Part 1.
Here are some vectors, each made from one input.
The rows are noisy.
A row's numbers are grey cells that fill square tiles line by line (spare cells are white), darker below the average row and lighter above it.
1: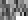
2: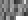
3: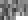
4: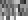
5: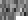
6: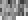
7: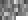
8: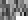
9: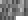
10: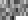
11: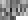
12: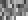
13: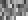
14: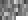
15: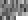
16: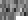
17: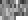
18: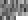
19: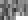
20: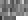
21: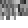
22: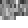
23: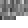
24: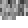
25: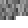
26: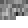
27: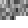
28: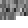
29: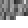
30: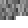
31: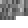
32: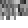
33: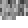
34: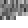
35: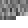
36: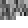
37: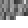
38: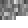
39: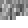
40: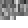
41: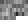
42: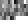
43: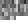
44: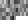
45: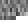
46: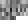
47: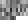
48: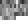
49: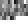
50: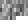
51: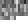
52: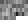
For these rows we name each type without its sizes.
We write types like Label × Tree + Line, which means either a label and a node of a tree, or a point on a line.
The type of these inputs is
Line × Line.
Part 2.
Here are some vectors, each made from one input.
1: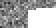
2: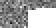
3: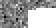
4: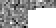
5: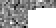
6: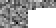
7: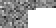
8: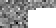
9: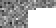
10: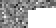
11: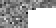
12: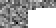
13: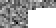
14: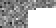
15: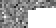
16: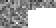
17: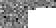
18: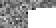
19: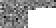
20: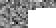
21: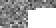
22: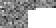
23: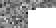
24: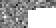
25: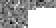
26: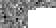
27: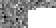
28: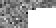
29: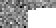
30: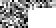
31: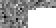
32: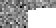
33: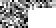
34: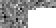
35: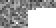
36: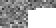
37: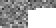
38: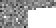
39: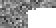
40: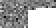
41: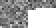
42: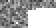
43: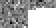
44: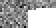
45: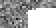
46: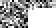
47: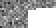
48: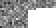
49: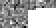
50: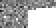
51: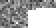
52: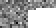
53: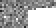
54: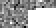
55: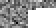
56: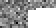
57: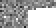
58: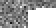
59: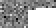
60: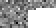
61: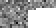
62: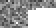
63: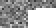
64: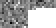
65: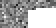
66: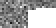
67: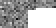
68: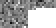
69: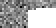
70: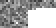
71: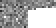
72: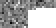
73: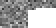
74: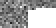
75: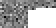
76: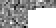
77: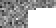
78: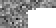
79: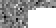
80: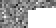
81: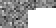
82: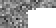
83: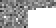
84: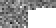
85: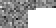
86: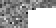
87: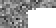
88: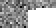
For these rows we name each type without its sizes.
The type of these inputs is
Bool × Bool × Bool × Bool + Unit.
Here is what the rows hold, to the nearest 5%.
About 5% of them hold a fixed value. The rest hold four true/false values.
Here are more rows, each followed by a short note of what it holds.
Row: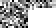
a fixed value
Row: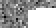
four true/false values
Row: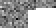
four true/false values
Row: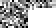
a fixed value
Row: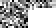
a fixed value
